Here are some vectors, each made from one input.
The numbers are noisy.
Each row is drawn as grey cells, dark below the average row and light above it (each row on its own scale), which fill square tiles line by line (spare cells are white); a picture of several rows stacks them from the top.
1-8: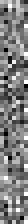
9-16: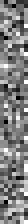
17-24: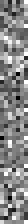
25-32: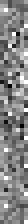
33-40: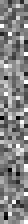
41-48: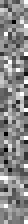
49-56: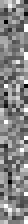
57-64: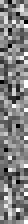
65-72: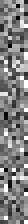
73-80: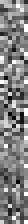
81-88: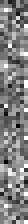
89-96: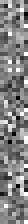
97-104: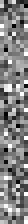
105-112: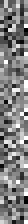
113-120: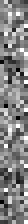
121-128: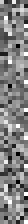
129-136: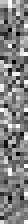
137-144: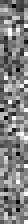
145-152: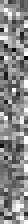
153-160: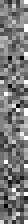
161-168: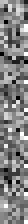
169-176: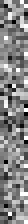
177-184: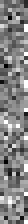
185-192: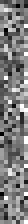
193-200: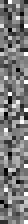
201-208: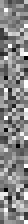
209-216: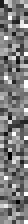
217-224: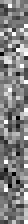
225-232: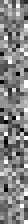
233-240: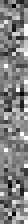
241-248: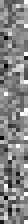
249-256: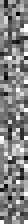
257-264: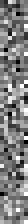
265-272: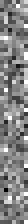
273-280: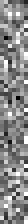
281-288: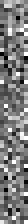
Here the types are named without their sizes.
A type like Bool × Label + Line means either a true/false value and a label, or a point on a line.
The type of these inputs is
(Bool × Bool × Bool + Label) × Line.
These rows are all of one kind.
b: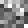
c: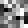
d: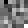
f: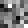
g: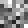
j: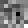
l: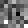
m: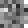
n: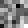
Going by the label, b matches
c, g and l.
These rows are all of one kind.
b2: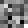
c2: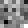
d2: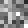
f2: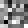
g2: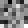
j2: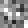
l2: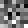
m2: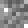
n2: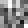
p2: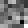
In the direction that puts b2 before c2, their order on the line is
p2, l2, b2, f2, m2, g2, j2, c2, d2, n2.
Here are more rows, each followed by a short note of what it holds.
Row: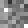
a point on a line and three true/false values
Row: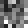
a label and a point on a line
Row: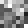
a label and a point on a line
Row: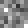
a point on a line and three true/false values
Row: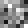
a point on a line and three true/false values
